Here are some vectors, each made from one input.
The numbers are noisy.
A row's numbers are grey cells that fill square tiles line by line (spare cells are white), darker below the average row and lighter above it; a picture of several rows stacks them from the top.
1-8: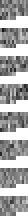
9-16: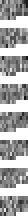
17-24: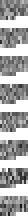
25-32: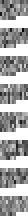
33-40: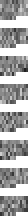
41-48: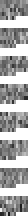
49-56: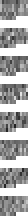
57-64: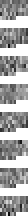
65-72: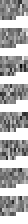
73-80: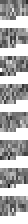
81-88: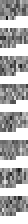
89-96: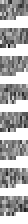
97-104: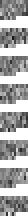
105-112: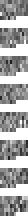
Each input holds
either a point on an 11-point circle and a node of a 7-node tree, or three true/false values.
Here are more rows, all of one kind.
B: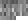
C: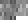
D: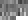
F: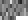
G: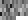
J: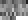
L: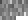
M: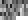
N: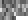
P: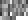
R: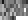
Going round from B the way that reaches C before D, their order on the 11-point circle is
B, J, M, N, G, C, R, F, L, D, P.
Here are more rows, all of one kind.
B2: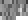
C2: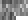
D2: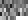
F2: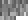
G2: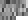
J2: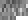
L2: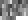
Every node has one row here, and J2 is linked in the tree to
B2, G2 and L2.
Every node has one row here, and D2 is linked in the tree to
G2.
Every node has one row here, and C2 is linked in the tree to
B2.
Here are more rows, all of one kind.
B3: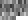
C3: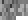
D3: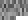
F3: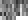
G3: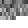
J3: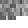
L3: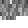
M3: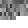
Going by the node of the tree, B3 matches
F3 and M3.
